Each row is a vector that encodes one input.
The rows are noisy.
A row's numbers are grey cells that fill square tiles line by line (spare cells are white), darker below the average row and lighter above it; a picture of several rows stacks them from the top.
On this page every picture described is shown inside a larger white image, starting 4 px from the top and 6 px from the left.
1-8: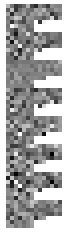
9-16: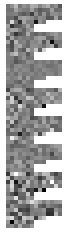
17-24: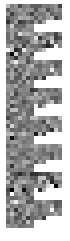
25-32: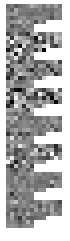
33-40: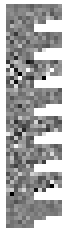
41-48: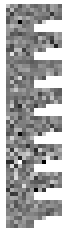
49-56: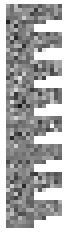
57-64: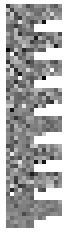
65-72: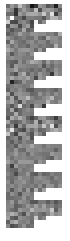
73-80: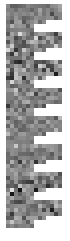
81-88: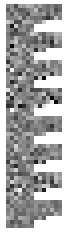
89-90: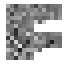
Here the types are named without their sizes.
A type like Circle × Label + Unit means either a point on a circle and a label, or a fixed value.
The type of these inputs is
Bool × (Label + Line).
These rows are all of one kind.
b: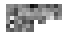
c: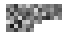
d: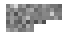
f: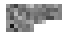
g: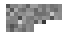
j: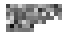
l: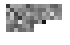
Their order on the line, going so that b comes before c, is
b, c, j, l, d, g, f.
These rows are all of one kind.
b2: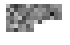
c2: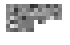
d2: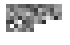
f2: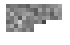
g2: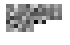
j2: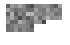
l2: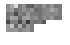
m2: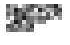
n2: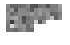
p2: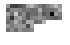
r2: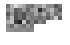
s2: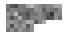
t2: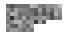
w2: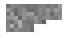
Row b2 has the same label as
n2, p2 and s2.
